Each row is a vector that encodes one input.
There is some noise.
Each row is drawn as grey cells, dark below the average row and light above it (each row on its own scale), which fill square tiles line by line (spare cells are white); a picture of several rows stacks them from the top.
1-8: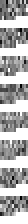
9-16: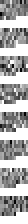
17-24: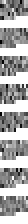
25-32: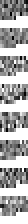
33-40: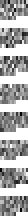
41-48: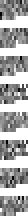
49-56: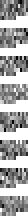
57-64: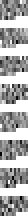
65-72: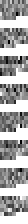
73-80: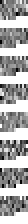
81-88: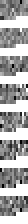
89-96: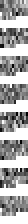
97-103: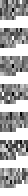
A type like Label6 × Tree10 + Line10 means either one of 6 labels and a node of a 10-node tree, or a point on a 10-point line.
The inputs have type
Bool × Circle8 × Label9.
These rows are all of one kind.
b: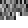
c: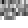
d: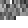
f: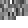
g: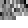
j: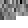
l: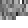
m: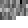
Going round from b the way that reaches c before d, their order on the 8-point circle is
b, c, g, j, f, l, m, d.
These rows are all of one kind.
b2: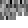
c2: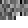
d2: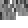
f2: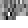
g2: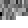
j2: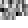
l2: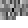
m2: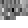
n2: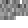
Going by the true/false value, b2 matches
c2, d2 and g2.
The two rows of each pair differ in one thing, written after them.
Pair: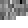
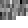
the place on the 8-point circle
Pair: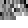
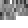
the label
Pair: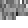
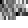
the label
